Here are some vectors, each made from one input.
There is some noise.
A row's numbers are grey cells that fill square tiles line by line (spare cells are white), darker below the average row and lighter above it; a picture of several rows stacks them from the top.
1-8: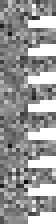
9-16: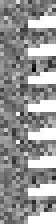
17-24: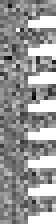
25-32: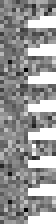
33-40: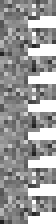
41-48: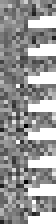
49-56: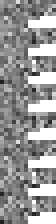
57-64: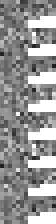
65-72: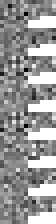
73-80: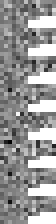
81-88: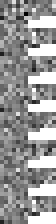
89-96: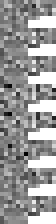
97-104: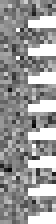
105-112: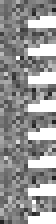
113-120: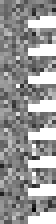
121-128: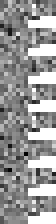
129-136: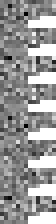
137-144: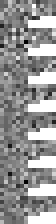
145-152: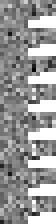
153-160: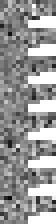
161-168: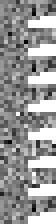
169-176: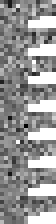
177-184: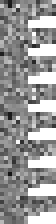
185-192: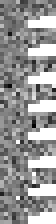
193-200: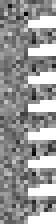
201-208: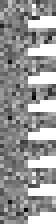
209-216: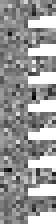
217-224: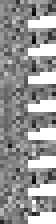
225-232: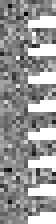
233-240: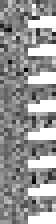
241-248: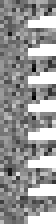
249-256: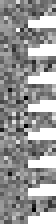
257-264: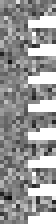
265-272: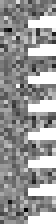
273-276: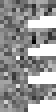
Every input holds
either a node of a 7-node tree, or three true/false values.
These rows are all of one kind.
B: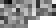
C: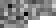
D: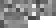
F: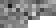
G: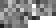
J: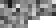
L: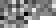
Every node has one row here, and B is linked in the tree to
J.
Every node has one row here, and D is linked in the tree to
F and G.
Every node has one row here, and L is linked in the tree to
C.
